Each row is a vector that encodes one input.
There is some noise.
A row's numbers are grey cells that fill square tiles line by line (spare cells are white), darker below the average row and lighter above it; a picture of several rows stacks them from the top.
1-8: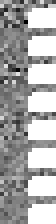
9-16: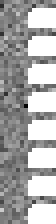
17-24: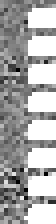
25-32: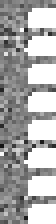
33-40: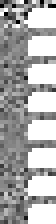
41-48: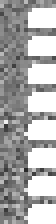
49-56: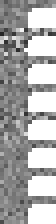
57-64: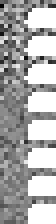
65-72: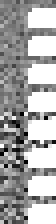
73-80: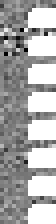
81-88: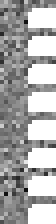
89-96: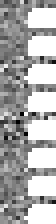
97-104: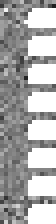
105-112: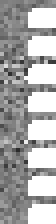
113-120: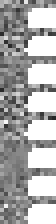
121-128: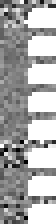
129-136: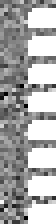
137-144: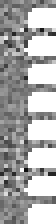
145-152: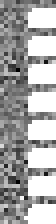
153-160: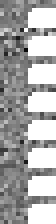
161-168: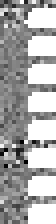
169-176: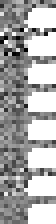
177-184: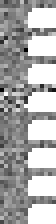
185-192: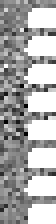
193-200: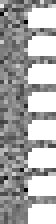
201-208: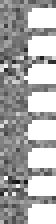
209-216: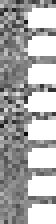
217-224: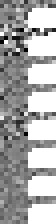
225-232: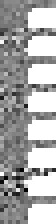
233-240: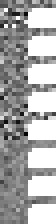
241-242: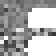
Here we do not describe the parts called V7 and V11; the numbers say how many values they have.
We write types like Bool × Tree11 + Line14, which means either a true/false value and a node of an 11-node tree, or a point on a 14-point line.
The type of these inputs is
(Bool × Circle5 + V7) × V11 + Unit.
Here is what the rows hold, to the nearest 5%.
About 5% of them hold a fixed value. The rest hold a value of V11, together with either a point on a 5-point circle and a true/false value, or a value of V7.
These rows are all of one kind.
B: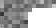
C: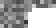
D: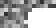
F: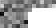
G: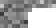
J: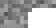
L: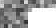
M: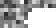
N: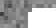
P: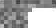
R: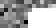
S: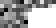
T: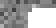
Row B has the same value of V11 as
F, G, M and N.
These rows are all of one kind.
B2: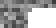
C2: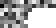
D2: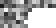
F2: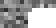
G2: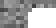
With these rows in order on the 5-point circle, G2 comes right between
B2 and C2.
